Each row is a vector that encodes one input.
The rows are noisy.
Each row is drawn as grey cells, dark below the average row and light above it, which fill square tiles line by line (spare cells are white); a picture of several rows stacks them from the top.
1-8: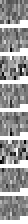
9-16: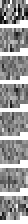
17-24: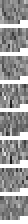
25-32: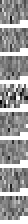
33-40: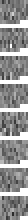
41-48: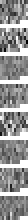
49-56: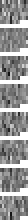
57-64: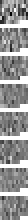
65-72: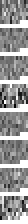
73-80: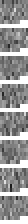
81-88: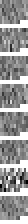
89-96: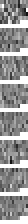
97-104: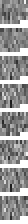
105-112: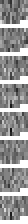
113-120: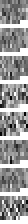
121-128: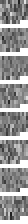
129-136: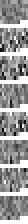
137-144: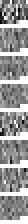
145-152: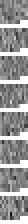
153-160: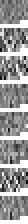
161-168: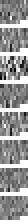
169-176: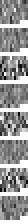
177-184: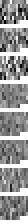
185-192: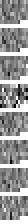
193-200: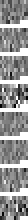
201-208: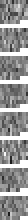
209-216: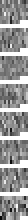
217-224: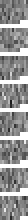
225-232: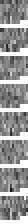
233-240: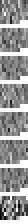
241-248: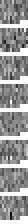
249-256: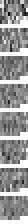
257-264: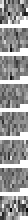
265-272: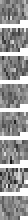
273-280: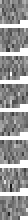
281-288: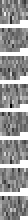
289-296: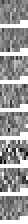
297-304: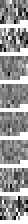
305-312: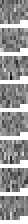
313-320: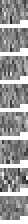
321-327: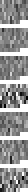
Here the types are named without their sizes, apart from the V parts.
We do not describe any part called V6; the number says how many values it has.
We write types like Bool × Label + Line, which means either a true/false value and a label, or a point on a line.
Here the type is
Line × Line × List(V6) + Tree.
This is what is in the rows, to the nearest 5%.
About 85% of them hold a point on each of two lines, together with a list of values of V6. The rest hold a node of a tree.
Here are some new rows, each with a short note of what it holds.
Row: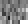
a point on each of two lines, together with a list of one item
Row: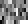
a node of a tree
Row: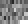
a point on each of two lines, together with a list of two items
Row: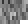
a point on each of two lines, together with a list of two items
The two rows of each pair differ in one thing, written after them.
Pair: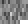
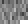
the value of V6 in item 2 of the list
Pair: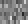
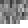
the value of V6 in item 1 of the list
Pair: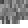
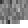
the value of V6 in item 2 of the list
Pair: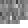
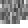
the place on one of the two lines
